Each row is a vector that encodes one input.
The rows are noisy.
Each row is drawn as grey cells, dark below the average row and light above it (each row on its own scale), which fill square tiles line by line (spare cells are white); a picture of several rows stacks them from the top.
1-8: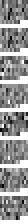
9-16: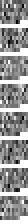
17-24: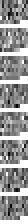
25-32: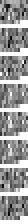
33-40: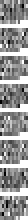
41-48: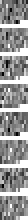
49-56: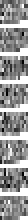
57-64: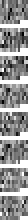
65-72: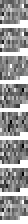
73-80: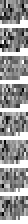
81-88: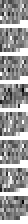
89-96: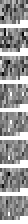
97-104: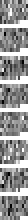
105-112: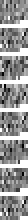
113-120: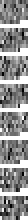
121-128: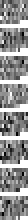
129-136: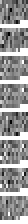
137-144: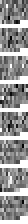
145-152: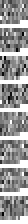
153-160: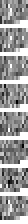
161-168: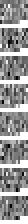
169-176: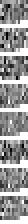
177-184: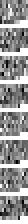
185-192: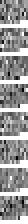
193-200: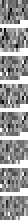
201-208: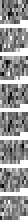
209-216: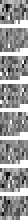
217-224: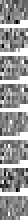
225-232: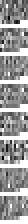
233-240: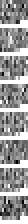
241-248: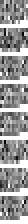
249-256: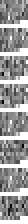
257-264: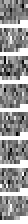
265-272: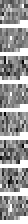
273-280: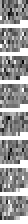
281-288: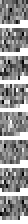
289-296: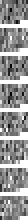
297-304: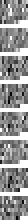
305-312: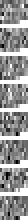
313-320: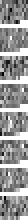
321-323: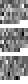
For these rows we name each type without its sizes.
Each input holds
a list of points on a line.
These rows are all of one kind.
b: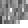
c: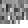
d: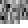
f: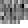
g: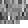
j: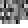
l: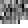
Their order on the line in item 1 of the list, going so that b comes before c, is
b, g, c, d, f, l, j.
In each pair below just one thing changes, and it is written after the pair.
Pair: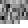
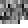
the place on the line in item 1 of the list
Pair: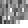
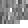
the place on the line in item 2 of the list
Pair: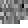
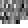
the place on the line in item 2 of the list
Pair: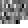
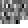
the place on the line in item 2 of the list
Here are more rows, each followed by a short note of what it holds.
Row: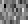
the empty list
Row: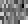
a list of two items
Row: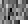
a list of one item
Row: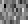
the empty list
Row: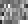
a list of one item
